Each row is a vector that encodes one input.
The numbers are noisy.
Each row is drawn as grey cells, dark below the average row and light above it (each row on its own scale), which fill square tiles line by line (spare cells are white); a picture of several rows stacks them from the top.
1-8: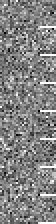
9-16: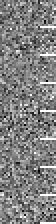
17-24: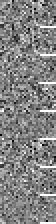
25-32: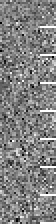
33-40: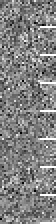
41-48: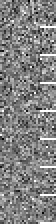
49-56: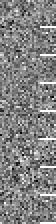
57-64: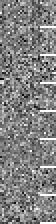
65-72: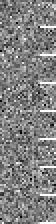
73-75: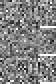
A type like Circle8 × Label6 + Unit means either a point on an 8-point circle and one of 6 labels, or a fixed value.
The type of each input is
List2(Circle8).
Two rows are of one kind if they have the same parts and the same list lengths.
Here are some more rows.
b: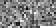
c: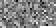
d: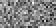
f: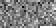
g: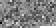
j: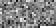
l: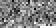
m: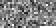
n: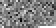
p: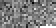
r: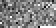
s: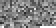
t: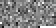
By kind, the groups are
b, f, j, m, p, r, s, t
c
d, g, l, n

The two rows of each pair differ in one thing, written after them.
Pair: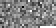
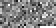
the place on the 8-point circle in item 2 of the list
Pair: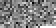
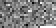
the place on the 8-point circle in item 1 of the list
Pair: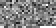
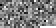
the place on the 8-point circle in item 2 of the list
